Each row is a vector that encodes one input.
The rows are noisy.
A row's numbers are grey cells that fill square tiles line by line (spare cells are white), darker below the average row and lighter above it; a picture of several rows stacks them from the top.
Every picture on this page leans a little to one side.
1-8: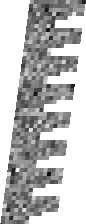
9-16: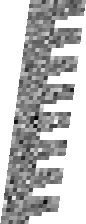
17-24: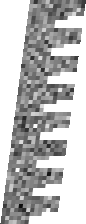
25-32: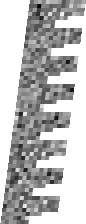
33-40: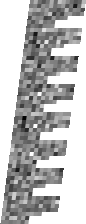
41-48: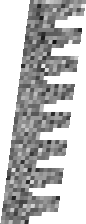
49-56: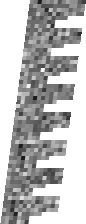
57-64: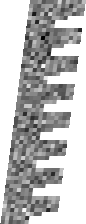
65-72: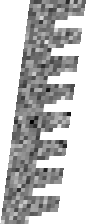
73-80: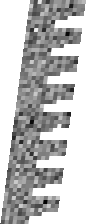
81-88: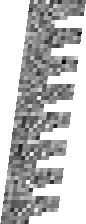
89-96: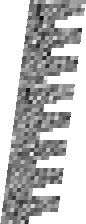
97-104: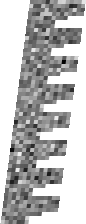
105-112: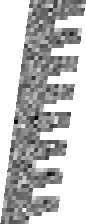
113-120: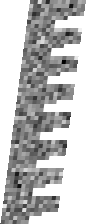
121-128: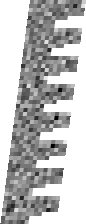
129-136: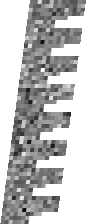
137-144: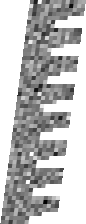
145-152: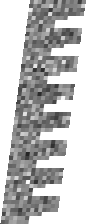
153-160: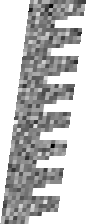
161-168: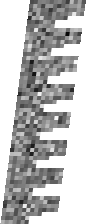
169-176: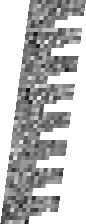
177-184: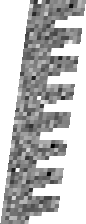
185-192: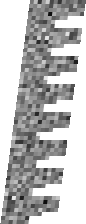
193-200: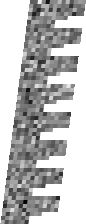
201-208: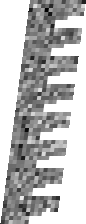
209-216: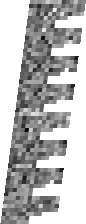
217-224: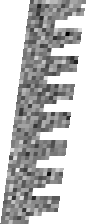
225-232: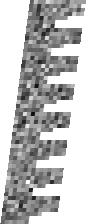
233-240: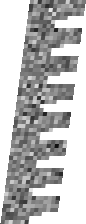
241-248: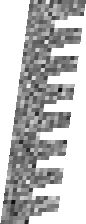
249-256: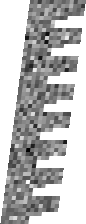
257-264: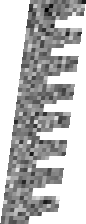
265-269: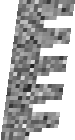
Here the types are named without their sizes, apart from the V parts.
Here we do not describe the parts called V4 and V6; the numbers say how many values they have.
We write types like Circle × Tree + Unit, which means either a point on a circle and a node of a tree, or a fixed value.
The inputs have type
Bool × Tree + Line × (Line + V6) + V4.
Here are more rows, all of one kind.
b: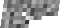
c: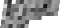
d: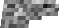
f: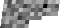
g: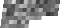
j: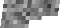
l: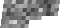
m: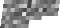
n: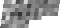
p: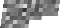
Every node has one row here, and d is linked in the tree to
j.
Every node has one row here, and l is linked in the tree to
c, g and j.
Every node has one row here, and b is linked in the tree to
m.
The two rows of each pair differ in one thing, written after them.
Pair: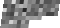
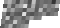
the node of the tree
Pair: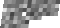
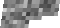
the node of the tree
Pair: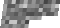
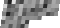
the true/false value
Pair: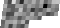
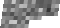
the true/false value
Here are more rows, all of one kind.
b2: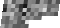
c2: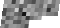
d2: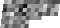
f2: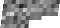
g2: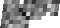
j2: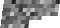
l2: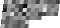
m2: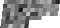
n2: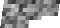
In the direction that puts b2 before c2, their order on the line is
b2, l2, d2, f2, c2, n2, j2, m2, g2.
